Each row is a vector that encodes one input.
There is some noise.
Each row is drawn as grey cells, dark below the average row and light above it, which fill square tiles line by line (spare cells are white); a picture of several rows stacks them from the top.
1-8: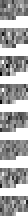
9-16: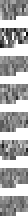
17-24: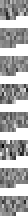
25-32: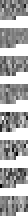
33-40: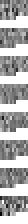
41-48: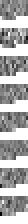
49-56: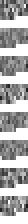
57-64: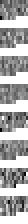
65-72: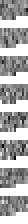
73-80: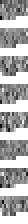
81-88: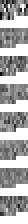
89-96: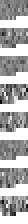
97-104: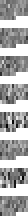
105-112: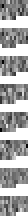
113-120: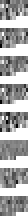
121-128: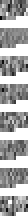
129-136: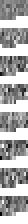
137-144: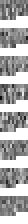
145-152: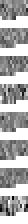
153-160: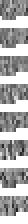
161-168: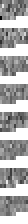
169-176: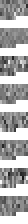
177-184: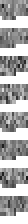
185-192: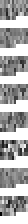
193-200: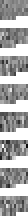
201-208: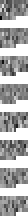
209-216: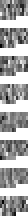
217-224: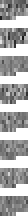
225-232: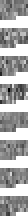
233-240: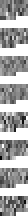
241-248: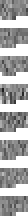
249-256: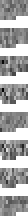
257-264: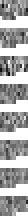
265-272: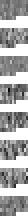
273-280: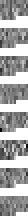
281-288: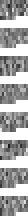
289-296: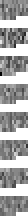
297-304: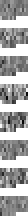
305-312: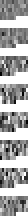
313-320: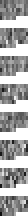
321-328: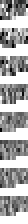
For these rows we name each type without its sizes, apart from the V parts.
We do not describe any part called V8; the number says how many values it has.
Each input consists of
a value of V8, together with a list of points on a circle.
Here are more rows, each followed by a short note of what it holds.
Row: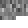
a value of V8, together with the empty list
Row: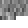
a value of V8, together with a list of two items
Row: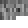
a value of V8, together with the empty list
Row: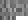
a value of V8, together with the empty list
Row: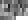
a value of V8, together with a list of one item
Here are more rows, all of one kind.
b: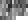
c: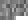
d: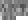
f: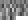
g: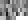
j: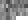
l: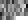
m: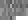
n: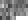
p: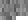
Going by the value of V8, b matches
d, g and j.
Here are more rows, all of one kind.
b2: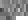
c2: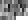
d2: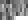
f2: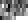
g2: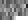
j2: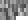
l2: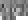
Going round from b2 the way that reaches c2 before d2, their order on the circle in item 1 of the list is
b2, j2, l2, c2, d2, f2, g2.
